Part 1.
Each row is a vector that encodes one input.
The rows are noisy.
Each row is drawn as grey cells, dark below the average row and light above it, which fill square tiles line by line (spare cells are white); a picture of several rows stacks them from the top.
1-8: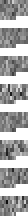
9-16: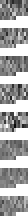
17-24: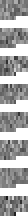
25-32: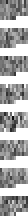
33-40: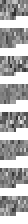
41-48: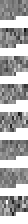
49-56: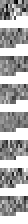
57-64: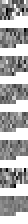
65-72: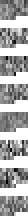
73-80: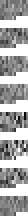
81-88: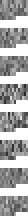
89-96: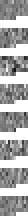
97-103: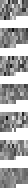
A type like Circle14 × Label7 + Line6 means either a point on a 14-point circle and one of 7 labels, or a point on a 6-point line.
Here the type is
Bool × Bool × Bool × Bool + Unit.
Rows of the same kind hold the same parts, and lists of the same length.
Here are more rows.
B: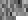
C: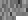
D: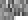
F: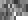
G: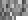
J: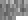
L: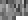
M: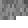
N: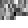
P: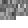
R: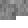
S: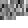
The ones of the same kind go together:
B, C, D, F, J, L, M, P, R
G, N, S

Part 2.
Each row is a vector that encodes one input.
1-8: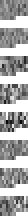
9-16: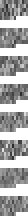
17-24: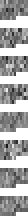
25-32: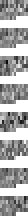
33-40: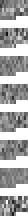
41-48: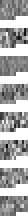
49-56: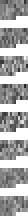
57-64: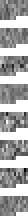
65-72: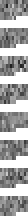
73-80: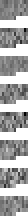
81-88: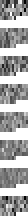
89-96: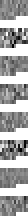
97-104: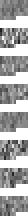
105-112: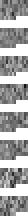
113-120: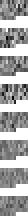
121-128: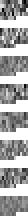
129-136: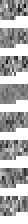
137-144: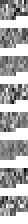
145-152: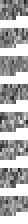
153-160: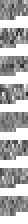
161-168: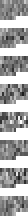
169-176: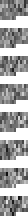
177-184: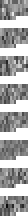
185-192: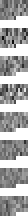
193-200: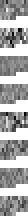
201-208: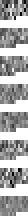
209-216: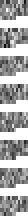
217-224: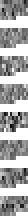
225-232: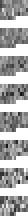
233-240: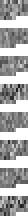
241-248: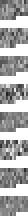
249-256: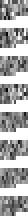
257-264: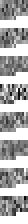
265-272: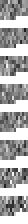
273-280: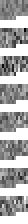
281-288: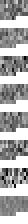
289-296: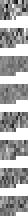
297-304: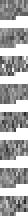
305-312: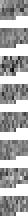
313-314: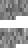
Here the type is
Line4.
